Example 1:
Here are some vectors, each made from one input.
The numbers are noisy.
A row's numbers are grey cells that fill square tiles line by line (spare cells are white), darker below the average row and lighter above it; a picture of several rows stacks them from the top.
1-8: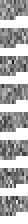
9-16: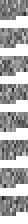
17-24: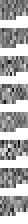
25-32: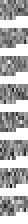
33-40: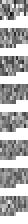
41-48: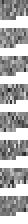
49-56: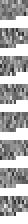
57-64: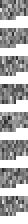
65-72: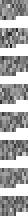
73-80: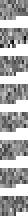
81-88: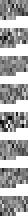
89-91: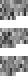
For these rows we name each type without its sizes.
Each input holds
a point on a line.
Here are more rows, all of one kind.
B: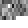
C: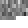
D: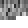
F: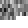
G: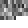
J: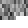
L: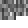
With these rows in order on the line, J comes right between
C and F.
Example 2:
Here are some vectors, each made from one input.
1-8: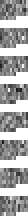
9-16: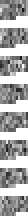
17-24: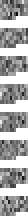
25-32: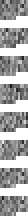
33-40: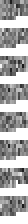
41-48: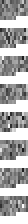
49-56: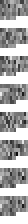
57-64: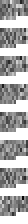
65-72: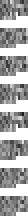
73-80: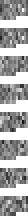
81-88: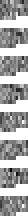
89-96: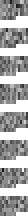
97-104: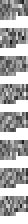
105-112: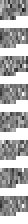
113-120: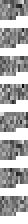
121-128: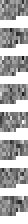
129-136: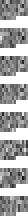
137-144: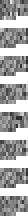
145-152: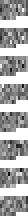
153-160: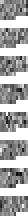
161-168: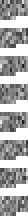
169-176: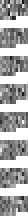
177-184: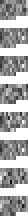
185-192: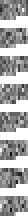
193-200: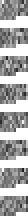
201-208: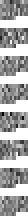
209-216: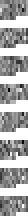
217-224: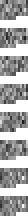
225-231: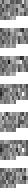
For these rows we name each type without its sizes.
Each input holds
three true/false values.
